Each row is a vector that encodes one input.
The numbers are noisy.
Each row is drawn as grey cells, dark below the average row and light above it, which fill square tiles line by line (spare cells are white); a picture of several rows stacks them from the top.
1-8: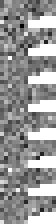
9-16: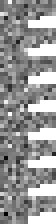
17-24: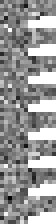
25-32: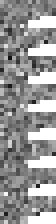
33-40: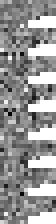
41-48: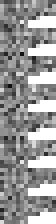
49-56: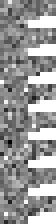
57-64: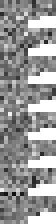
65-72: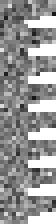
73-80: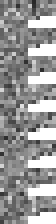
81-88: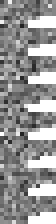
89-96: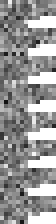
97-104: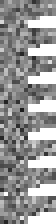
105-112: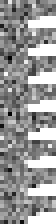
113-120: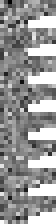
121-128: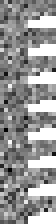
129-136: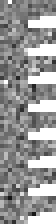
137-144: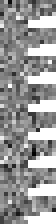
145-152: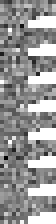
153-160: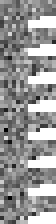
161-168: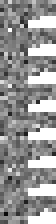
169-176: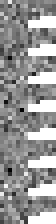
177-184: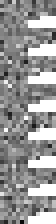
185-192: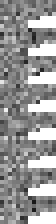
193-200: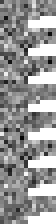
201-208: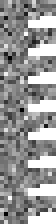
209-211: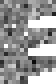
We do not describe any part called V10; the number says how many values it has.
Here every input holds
a point on a 5-point line, a point on a 7-point line and a true/false value, together with a list of up to two values of V10.
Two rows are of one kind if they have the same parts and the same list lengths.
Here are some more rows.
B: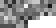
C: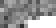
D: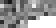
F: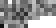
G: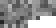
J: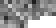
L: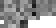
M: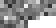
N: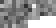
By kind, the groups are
B, D, M
C, F, G
J, L, N

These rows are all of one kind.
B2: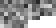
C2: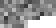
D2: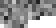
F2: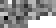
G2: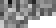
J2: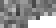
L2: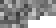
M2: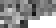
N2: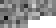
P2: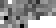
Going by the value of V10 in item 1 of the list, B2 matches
C2 and F2.
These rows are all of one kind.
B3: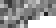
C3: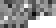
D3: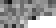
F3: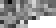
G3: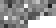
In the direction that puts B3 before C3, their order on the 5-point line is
B3, F3, G3, D3, C3.
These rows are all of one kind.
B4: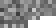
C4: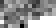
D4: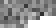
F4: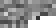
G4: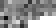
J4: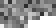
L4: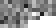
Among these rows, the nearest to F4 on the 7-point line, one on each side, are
B4 and D4.
